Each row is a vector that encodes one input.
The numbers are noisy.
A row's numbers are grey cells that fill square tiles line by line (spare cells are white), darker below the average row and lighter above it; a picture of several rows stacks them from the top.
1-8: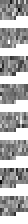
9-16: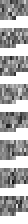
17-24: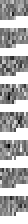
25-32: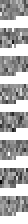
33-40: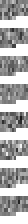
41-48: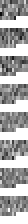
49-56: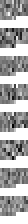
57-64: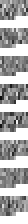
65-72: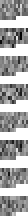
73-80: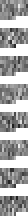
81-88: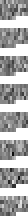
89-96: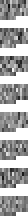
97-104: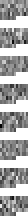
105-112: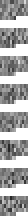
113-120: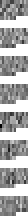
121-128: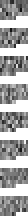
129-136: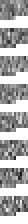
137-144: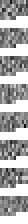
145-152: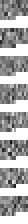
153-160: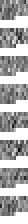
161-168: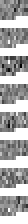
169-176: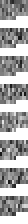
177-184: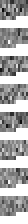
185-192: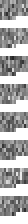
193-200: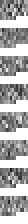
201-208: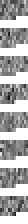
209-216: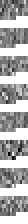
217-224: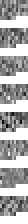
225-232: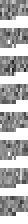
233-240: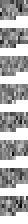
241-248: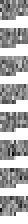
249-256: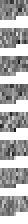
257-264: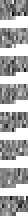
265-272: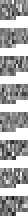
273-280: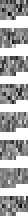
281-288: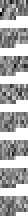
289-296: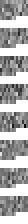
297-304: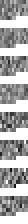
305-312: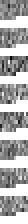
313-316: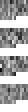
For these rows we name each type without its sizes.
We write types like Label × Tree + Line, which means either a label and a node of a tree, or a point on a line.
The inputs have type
(Bool × Bool × Bool + Tree × Tree) × Tree.
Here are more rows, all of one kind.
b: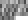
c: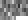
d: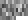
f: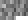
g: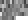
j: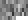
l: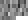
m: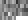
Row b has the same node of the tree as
f and g.
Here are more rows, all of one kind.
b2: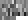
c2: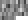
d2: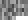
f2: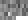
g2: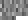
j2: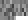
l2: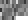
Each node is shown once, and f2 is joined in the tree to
d2 and j2.
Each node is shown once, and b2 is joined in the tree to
g2.
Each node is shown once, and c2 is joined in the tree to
j2 and l2.
